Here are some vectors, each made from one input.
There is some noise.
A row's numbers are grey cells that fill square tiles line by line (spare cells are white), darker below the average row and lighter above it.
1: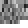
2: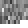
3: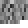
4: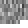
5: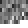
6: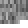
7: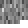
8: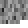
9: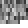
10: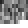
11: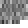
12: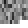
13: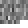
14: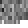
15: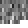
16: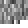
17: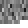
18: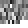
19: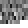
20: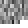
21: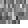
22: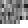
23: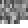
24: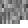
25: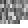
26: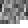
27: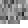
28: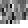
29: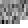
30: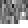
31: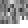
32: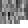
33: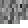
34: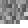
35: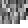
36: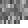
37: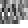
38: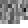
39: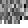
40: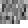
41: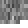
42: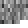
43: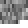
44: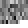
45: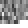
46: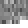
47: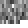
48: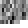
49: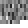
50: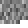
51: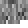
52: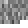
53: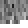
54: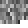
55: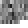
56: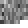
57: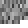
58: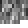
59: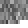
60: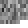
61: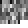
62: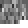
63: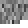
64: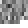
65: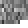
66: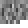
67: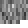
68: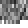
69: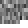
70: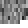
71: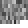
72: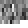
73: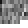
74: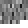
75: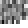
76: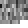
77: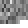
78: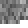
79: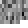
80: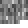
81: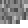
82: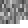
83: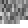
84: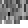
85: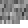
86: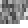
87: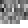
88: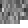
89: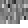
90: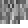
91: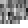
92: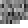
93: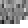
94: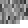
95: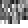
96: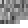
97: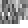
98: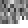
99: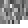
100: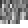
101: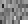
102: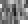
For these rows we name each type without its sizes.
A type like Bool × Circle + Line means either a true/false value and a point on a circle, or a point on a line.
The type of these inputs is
(Circle + Label) × Line × Line.
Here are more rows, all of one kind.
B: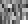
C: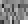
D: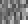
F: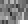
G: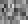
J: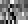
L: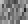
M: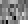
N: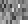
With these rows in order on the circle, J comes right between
F and G.
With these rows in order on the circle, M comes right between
D and N.
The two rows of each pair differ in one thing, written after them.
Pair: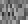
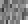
the place on one of the two lines
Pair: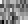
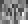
the place on the circle
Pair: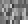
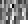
the place on one of the two lines
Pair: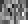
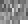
the place on one of the two lines
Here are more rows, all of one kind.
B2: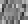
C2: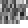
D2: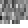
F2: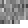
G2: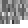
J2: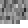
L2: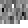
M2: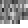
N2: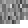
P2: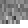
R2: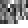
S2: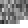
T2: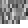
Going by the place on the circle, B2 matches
P2 and T2.
